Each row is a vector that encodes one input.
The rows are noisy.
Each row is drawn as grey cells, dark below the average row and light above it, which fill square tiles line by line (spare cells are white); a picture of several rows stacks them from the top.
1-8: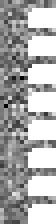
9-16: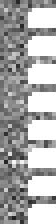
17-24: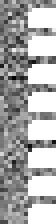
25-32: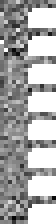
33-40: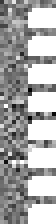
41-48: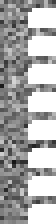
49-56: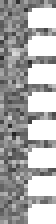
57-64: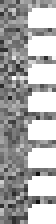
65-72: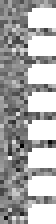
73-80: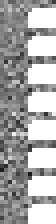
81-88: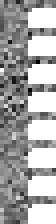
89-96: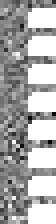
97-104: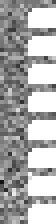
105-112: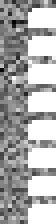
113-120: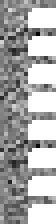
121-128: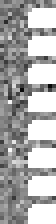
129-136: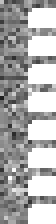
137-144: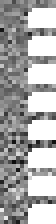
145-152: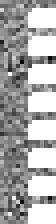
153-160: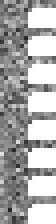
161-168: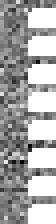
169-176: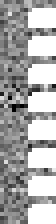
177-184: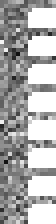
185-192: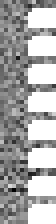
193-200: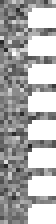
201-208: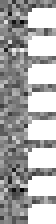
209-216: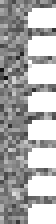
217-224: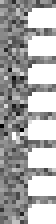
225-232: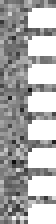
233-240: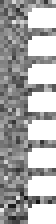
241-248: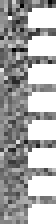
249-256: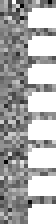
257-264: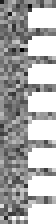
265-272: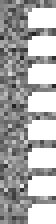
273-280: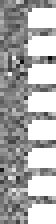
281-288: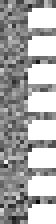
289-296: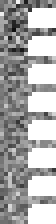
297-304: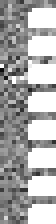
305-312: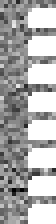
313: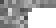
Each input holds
a list of up to three points on a 9-point line.
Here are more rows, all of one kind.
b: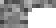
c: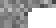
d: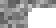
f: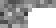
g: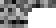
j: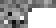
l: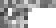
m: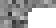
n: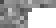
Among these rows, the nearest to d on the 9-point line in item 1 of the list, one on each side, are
c and f.
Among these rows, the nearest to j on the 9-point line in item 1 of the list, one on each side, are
l and n.
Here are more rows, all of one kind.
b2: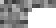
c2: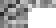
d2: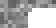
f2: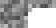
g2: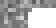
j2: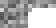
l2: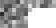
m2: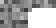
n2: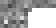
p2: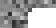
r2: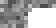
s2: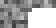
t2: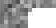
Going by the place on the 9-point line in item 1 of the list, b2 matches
m2 and s2.
